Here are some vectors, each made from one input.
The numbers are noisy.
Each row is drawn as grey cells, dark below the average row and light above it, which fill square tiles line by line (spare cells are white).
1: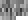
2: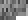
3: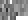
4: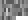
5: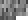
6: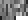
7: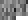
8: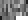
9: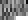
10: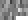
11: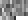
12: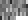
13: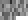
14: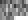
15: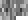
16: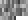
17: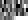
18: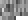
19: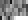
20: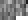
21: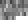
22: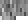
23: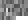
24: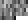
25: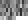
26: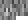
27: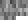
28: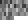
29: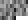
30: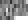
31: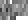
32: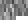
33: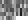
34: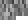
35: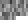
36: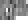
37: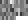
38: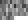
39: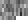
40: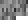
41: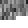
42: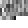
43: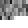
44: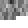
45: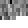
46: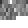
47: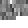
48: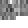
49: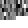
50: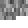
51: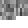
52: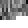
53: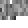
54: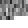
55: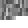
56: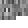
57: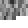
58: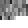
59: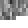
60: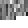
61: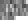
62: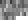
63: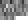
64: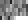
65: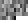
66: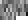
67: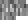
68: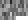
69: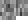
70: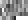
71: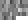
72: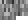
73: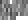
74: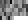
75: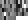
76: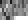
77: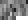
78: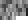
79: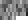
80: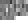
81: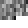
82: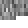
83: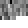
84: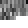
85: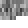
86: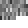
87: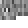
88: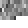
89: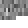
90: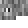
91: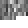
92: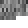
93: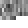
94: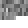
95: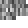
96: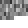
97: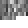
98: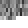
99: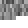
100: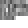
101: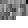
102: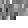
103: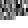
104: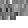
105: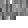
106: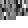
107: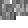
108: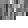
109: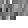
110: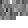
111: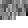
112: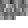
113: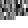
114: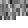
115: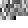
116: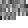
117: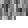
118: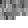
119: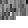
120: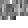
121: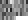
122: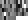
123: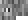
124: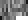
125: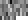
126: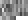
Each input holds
a list of up to three points on a 6-point circle.
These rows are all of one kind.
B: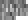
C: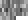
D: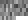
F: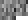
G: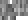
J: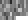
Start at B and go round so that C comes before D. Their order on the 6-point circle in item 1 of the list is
B, J, F, G, C, D.
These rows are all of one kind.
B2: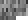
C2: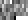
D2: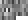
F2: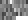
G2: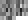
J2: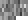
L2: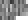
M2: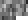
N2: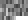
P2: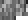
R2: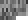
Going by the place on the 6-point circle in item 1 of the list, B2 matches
M2, P2 and R2.
